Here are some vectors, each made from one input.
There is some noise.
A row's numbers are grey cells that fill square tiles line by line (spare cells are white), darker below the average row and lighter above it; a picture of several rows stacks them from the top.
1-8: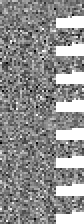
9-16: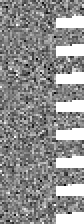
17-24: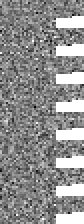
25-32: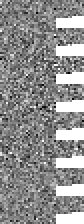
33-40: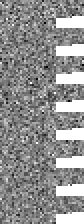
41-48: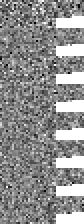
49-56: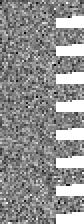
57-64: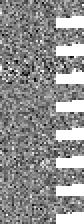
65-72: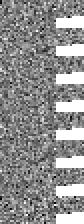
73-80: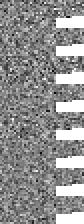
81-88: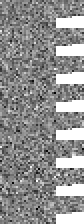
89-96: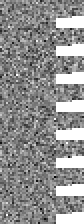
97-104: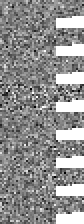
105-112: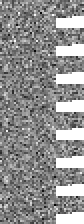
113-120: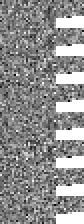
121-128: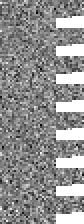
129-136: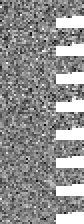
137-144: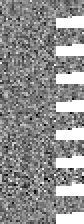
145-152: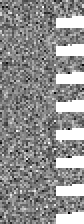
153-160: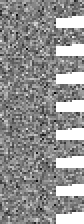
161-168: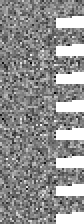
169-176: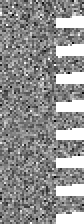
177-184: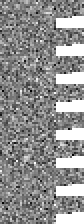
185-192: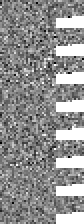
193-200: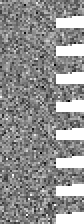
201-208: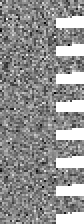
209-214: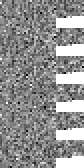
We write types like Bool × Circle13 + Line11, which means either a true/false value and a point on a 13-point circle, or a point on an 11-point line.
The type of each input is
(Bool × Bool × Bool + Unit) × Line7 + Tree15.
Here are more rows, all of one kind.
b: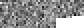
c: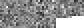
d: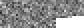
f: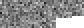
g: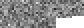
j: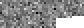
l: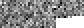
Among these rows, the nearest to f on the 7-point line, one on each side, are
d and j.
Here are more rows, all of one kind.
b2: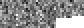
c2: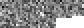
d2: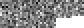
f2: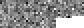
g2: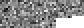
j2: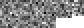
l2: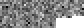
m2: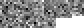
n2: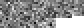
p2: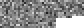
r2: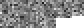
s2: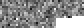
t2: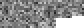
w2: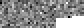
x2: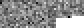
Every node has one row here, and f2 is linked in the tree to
r2 and t2.
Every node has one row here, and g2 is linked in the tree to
j2.
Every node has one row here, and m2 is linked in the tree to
l2 and t2.
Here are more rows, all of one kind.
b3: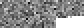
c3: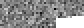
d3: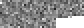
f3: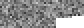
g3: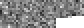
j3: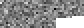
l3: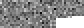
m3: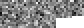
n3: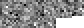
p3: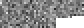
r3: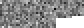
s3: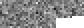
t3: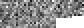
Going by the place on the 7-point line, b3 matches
f3, j3, p3 and t3.
